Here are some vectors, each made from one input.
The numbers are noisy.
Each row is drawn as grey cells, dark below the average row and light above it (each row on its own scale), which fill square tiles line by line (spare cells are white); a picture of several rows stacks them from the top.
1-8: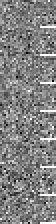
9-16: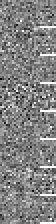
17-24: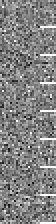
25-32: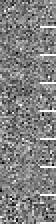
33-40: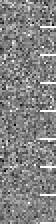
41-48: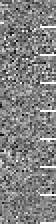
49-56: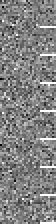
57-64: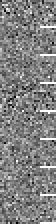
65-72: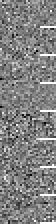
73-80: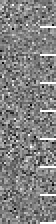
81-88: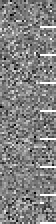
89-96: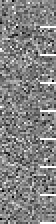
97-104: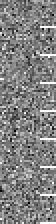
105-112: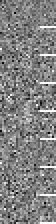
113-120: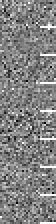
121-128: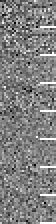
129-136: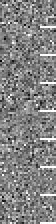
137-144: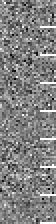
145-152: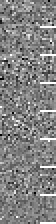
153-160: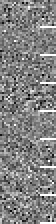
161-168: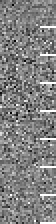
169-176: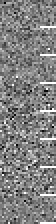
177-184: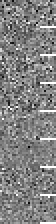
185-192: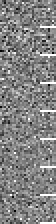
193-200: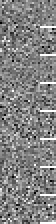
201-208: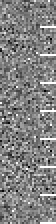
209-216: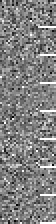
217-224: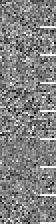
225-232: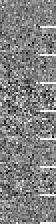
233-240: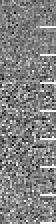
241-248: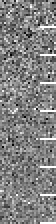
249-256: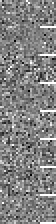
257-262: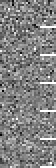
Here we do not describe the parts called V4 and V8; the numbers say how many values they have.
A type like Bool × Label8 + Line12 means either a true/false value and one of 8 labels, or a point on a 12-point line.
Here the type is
(Label5 × V8 + Label10 × Label10 × Label10) × V4 + Unit.
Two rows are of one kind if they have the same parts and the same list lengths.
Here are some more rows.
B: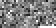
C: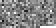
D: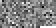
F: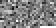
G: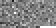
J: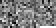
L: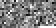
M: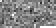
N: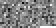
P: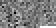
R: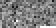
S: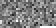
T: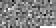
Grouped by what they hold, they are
B, L
C, D, G, M, N
F, J, P, R, S, T

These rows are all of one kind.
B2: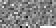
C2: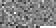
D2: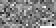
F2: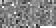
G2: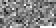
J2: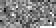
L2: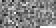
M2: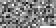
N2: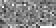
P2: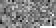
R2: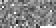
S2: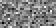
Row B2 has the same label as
D2 and S2.
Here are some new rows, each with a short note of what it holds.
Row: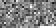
a fixed value
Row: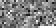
a fixed value
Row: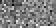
three labels (each one of 10) and a value of V4
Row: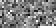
a fixed value
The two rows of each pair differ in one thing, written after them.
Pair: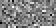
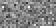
the value of V4
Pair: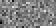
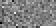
the value of V8
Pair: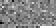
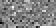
the label
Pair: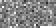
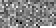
the value of V8
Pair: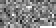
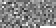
the value of V4
